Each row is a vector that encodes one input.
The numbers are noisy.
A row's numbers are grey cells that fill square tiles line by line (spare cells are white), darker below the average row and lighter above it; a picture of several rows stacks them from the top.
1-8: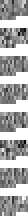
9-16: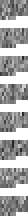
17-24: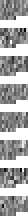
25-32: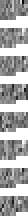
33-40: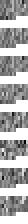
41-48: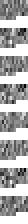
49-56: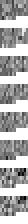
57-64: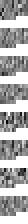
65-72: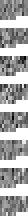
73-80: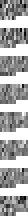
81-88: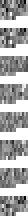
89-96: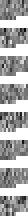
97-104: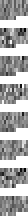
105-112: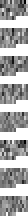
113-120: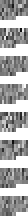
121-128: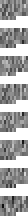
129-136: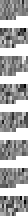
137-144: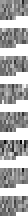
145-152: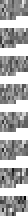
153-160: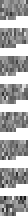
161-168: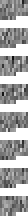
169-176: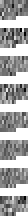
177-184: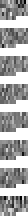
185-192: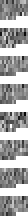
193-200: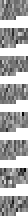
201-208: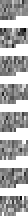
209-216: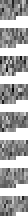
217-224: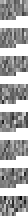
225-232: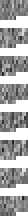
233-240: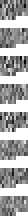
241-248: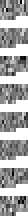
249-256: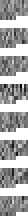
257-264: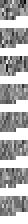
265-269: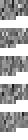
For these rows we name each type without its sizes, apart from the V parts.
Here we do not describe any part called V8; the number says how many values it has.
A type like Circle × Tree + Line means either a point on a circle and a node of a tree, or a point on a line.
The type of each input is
Bool × (Line + V8).
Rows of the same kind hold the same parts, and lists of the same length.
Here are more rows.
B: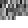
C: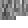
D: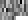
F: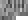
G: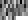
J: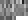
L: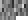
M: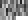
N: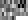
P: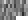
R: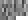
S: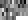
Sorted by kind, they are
B, D, G, L, M
C, F, J, N, P, R, S

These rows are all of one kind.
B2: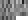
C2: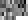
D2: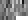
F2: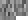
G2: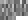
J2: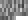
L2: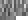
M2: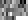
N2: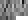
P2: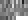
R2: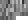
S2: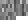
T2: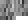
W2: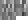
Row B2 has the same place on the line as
D2, N2, P2 and R2.
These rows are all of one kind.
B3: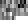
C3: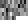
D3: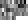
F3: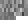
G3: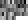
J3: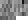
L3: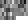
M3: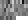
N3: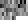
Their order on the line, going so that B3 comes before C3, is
F3, B3, J3, M3, L3, C3, N3, D3, G3.
